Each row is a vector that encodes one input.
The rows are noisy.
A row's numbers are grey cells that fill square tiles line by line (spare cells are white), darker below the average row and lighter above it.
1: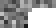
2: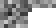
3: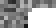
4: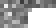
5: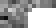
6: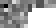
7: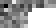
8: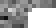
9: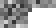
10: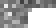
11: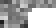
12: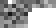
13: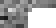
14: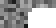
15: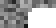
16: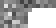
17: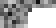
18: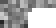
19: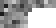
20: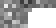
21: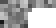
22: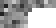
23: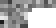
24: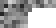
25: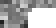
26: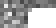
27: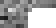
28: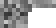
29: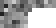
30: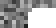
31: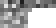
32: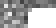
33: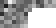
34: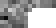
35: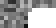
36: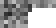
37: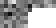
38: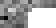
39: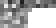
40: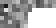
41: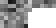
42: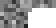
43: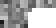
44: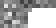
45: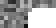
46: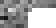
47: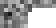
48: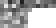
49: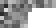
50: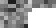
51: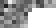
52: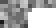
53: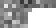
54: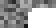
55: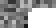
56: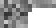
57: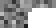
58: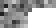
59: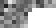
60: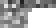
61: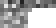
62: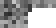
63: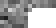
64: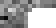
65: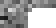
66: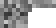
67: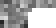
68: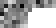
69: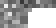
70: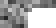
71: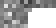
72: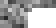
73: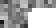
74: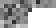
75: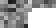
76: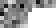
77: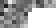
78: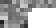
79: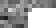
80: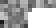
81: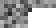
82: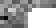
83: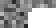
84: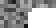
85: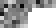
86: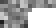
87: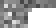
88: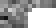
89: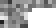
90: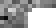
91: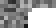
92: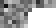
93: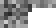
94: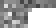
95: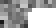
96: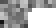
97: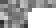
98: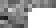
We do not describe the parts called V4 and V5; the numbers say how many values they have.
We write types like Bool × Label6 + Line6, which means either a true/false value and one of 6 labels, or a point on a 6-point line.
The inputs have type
(Bool × Bool × Bool + Unit) × V4 + Line3 × Line3 × V5.
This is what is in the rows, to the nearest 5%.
About 30% of them hold a point on each of two 3-point lines and a value of V5. The rest hold a value of V4, together with either a fixed value, or three true/false values.
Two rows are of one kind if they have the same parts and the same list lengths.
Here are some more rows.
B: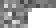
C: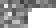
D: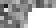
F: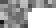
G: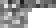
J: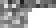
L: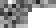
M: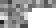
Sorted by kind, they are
B, C, F
D, L
G, J, M

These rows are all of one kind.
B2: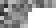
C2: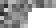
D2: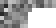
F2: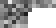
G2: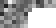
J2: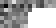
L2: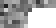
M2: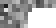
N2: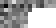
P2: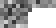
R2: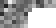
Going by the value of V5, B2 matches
C2, D2 and M2.
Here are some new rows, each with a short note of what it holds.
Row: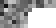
a point on each of two 3-point lines and a value of V5
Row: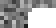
three true/false values and a value of V4
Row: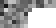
a point on each of two 3-point lines and a value of V5
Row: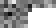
a point on each of two 3-point lines and a value of V5
